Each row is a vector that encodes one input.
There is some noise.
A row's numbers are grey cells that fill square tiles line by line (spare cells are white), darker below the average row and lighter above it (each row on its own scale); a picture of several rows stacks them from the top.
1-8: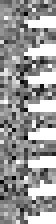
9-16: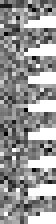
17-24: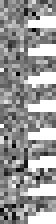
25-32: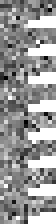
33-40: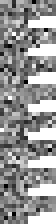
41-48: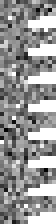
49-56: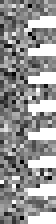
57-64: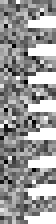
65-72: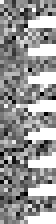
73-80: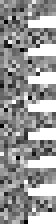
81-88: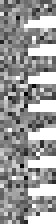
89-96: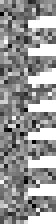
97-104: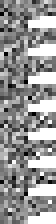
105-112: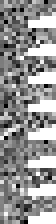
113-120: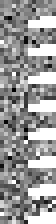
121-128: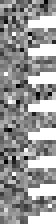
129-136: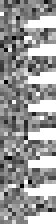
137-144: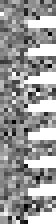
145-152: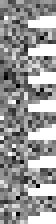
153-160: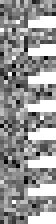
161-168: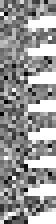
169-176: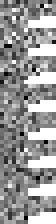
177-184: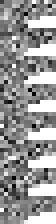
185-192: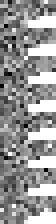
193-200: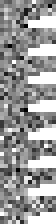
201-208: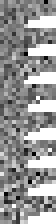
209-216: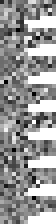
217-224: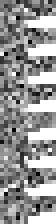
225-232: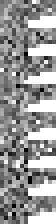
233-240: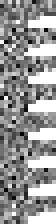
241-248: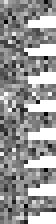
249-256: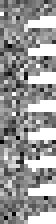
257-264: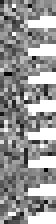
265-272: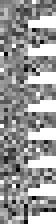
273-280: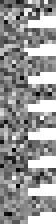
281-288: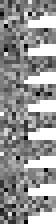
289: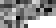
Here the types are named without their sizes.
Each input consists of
three labels, together with either a label, or a point on a line.
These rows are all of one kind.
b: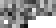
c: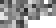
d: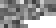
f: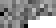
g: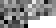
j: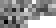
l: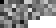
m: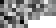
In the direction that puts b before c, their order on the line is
d, g, b, f, j, m, l, c.
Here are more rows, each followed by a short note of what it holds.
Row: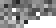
four labels
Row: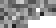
four labels
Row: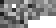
three labels and a point on a line
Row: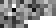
three labels and a point on a line
